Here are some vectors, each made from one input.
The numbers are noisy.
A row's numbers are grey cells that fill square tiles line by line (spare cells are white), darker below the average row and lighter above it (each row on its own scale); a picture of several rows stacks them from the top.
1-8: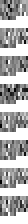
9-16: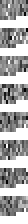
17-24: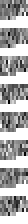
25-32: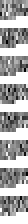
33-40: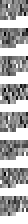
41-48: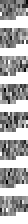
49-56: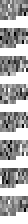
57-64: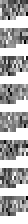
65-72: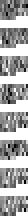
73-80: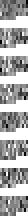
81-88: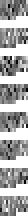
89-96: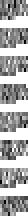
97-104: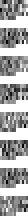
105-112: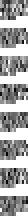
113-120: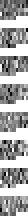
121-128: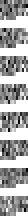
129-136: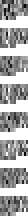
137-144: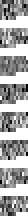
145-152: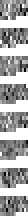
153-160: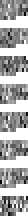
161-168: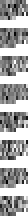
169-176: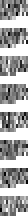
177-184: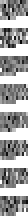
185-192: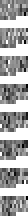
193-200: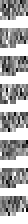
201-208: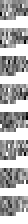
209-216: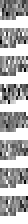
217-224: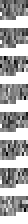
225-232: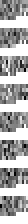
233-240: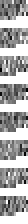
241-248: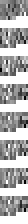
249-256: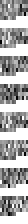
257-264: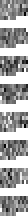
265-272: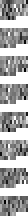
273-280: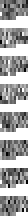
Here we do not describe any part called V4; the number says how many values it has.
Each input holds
a list of up to two items, each a true/false value and a value of V4.
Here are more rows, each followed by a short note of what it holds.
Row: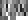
a list of one item
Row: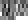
a list of two items
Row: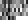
a list of two items
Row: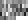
a list of one item
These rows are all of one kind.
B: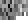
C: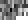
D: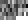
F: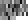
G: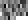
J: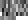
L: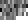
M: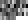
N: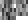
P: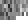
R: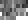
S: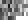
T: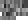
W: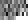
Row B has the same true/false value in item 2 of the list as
P, S and W.
